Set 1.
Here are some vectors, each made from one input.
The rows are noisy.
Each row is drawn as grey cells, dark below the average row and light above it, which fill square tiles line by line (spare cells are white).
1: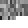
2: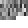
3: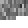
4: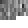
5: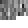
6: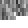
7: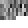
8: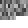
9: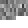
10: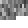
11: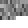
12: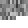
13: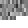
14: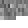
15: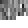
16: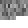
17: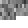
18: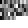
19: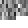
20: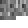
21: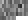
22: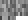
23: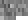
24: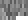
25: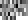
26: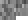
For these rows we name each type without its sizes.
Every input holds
a point on a line.
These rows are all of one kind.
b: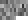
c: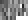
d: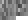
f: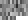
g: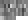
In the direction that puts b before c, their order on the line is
f, d, g, b, c.
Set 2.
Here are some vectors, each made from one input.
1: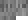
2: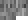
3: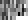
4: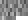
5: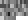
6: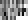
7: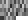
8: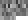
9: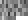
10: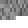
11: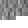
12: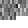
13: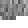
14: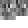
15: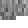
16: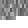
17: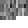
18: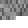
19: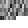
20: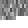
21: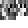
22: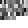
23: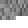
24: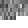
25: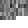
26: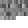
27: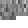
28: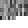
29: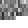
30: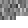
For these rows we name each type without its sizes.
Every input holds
a point on a line.
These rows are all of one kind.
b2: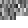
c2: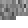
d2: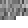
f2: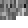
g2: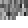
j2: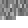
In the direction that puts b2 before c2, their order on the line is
d2, b2, c2, f2, j2, g2.
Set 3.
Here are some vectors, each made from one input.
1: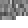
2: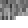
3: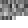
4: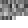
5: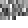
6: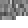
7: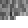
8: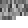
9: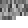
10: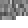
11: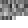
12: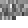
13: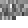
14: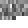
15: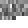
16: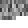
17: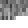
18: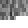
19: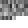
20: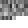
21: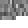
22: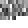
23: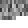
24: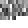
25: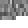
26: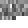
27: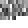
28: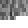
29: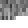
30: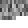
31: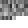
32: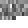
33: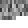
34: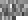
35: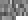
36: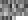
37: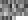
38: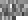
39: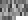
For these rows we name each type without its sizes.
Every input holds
a point on a line.
